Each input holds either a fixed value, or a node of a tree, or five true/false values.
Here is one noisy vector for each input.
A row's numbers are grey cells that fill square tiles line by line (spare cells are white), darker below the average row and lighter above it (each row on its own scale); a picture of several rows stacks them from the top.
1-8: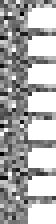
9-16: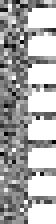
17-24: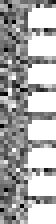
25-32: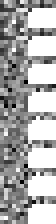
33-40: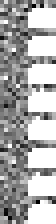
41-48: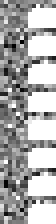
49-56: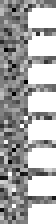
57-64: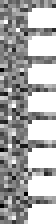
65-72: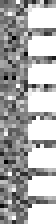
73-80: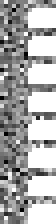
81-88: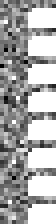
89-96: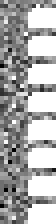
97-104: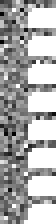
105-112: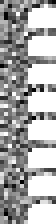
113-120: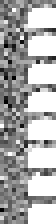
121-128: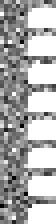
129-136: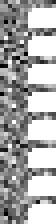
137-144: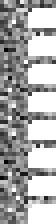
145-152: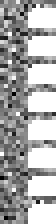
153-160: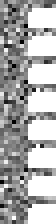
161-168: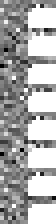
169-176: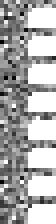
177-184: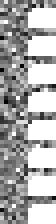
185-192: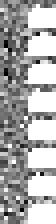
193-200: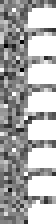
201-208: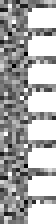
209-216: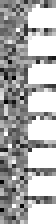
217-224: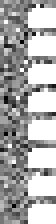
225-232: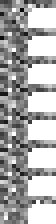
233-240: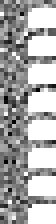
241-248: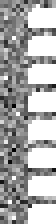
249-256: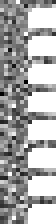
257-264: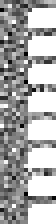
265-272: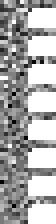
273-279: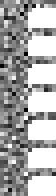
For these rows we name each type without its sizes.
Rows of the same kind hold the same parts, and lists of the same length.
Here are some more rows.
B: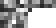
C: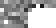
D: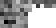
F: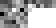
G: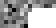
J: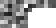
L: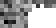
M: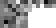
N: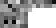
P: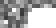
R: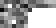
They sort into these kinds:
B
C, D, F, G, J, L, M, N, P
R

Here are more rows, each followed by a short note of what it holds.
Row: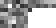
a node of a tree
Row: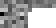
five true/false values
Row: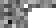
five true/false values
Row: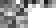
five true/false values
